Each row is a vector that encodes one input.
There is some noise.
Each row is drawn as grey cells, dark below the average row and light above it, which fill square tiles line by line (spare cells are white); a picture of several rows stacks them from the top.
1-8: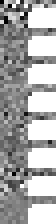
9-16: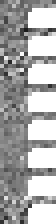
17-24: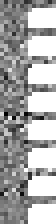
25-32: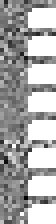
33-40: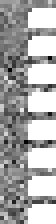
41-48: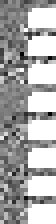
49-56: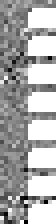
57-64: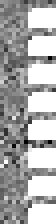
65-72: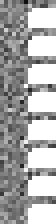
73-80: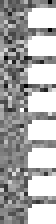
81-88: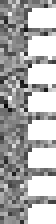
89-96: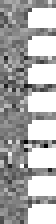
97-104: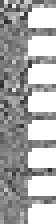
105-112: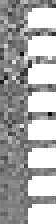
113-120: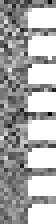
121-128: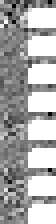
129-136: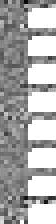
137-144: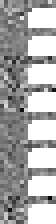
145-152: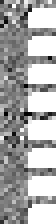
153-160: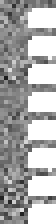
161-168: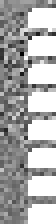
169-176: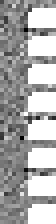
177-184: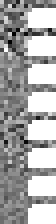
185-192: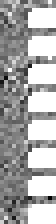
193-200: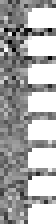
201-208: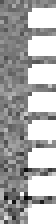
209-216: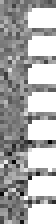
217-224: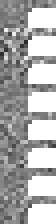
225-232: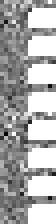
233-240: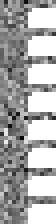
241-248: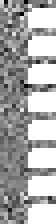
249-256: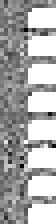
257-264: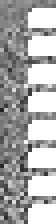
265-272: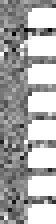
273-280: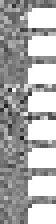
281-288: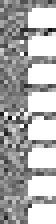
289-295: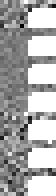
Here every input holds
a point on a 12-point line, together with either a point on a 5-point circle, or a fixed value.
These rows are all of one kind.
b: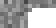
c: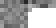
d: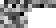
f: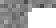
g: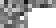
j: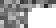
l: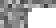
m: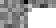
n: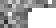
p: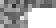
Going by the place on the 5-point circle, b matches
d, l and n.
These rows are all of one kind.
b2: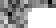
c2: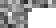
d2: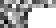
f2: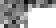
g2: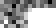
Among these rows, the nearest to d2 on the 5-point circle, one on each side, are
c2 and f2.
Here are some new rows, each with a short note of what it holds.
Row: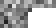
a point on a 5-point circle and a point on a 12-point line
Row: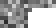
a point on a 12-point line
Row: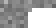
a point on a 5-point circle and a point on a 12-point line
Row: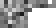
a point on a 5-point circle and a point on a 12-point line
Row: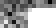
a point on a 12-point line
